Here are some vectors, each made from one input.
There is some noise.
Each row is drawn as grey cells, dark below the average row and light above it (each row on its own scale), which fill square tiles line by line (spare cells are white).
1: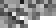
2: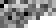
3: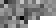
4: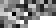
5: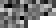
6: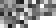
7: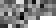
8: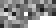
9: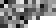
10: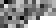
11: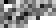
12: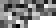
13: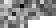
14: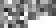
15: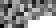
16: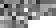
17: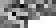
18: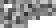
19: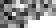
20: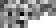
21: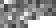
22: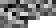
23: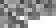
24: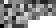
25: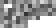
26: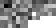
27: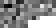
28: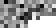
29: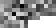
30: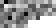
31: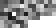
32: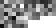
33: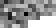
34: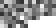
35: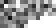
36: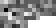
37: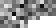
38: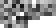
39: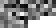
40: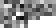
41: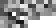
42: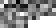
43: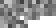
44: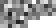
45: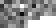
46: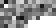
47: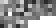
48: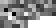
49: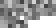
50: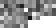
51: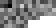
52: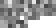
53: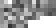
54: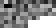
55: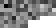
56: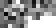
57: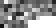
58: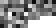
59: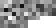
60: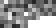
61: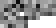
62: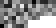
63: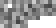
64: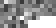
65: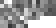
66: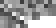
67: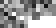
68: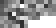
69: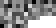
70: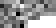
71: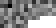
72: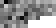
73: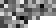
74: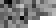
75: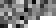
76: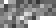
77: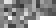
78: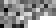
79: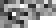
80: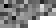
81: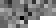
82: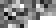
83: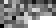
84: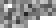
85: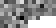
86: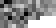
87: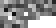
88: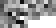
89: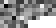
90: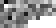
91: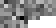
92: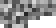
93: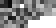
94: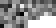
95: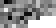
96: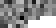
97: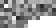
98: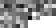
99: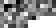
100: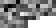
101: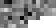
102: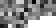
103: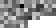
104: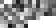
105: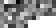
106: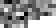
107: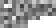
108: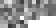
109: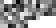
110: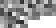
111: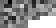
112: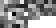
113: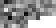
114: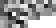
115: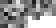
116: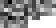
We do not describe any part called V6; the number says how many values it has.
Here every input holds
a list of up to two items, each a true/false value and a value of V6.
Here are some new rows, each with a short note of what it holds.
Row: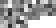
a list of two items
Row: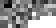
the empty list
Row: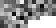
a list of two items
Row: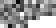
a list of one item
